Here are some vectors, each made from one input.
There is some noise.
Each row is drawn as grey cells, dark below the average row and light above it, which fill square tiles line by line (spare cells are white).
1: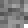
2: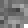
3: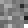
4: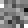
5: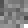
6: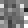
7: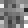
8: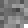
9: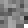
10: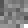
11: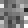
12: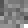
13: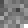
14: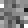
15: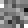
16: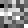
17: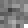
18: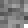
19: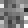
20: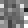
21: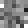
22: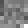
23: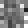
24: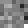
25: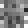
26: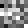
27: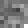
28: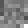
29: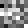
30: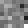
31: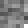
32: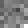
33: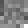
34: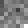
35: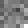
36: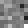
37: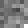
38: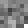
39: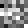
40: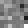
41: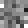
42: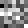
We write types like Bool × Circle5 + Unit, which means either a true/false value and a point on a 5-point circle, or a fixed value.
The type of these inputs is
List2(Line4).
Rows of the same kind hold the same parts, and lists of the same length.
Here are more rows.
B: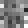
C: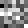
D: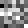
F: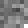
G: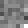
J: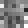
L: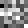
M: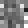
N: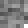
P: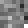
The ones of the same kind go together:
B, J, M
C, D, L
F, G, N, P

